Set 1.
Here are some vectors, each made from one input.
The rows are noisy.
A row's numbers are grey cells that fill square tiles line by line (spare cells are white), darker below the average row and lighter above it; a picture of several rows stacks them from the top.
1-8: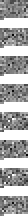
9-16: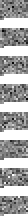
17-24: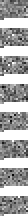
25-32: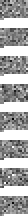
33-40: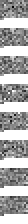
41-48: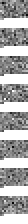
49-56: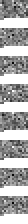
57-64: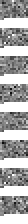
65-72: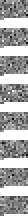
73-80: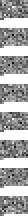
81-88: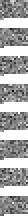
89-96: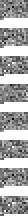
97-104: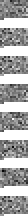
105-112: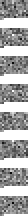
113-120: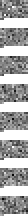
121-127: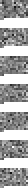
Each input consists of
either a point on an 11-point line, or a point on a 17-point line.
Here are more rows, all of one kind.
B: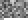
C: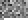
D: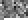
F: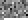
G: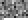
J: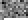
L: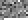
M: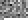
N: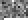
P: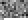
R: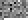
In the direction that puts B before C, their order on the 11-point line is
B, C, M, R, L, F, G, P, J, N, D.
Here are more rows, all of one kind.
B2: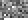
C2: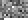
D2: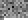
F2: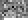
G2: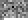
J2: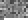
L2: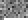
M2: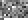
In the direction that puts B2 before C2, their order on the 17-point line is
M2, B2, C2, J2, L2, D2, G2, F2.
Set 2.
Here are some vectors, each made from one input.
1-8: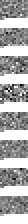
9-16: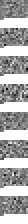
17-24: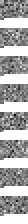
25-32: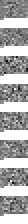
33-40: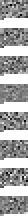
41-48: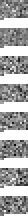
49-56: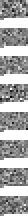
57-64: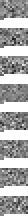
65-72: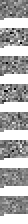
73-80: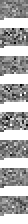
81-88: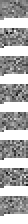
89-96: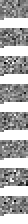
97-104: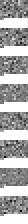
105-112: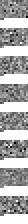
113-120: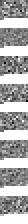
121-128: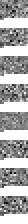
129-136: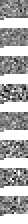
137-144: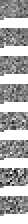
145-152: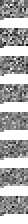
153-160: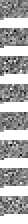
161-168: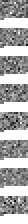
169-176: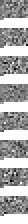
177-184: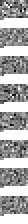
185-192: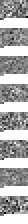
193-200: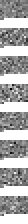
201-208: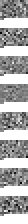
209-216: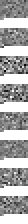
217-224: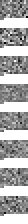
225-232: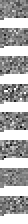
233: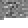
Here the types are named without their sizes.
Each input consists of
a point on a line, together with either a fixed value, or a node of a tree.
